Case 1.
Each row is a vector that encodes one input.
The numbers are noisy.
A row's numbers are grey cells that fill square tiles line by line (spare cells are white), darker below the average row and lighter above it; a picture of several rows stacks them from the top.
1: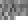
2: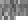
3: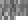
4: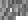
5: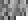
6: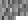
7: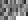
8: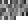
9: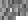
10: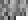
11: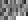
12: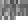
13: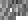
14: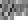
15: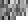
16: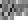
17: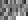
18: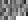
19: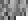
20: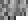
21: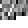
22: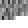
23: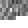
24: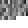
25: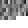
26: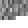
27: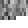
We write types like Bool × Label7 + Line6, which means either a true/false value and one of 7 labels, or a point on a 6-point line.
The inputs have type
Line4.
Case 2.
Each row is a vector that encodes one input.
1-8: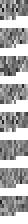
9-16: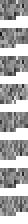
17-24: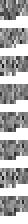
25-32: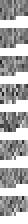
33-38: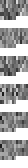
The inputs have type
Tree7.
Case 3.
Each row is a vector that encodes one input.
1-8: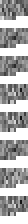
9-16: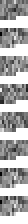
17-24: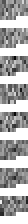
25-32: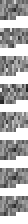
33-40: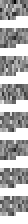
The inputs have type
Label8.
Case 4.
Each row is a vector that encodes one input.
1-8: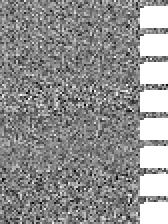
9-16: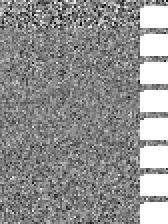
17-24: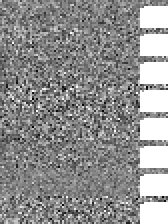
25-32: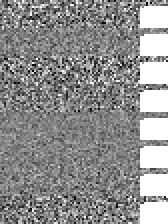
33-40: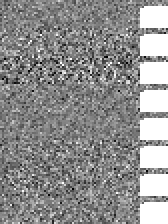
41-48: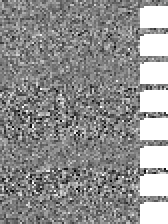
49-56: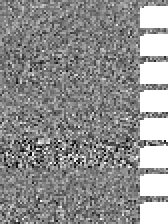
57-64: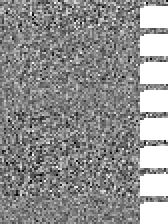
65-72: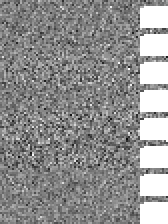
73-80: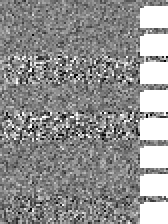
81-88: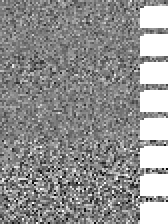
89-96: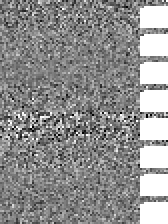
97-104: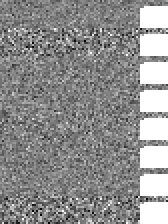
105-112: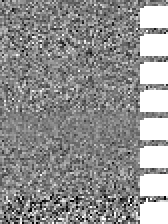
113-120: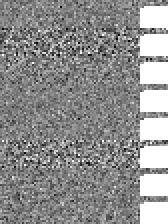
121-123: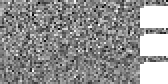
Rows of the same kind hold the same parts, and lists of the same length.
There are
2 kinds of row.
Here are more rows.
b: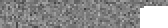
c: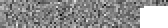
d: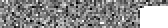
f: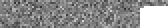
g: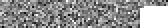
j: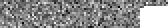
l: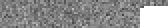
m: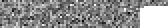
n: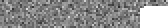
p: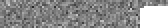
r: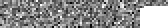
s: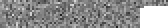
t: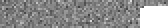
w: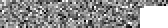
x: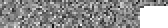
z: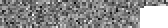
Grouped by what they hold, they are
b, c, f, g, j, l, m, n, p, s, t, w, x, z
d, r

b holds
a point on a 10-point circle.
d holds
a fixed value.
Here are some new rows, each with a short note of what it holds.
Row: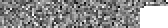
a point on a 10-point circle
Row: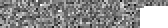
a fixed value
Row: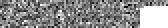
a fixed value
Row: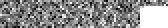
a point on a 10-point circle
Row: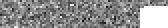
a point on a 10-point circle
